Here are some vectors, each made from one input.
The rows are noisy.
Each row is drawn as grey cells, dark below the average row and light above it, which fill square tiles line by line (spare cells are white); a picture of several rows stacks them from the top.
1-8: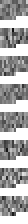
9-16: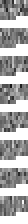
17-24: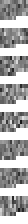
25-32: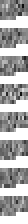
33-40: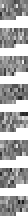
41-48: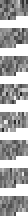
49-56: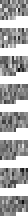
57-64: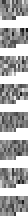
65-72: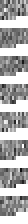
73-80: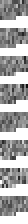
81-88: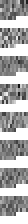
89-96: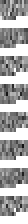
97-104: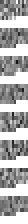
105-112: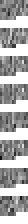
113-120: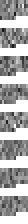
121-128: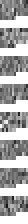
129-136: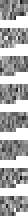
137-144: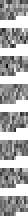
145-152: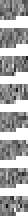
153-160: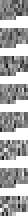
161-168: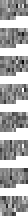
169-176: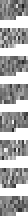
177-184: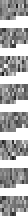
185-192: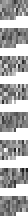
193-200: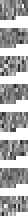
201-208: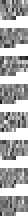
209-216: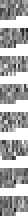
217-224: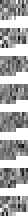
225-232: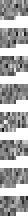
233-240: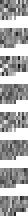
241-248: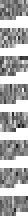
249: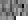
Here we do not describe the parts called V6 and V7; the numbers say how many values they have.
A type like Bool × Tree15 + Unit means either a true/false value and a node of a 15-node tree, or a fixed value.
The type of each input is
Bool × Line8 + Line5 + (Tree8 + V7) × V6.
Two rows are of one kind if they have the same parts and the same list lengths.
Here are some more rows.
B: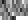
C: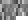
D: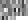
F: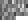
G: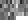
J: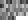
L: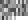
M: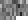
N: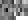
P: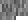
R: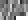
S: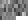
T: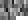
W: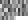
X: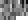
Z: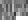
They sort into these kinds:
B, G, J, N, R, T, X
C, M, P, S
D, L, W
F, Z

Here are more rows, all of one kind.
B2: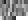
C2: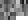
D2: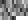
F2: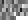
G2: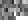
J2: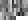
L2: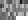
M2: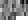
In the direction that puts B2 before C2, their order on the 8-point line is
D2, B2, J2, M2, C2, G2, L2, F2.
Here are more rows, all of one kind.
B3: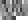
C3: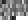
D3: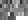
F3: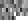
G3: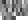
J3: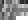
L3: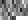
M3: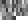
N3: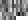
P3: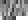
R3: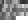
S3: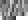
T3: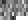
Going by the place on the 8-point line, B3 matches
G3, M3, P3 and S3.
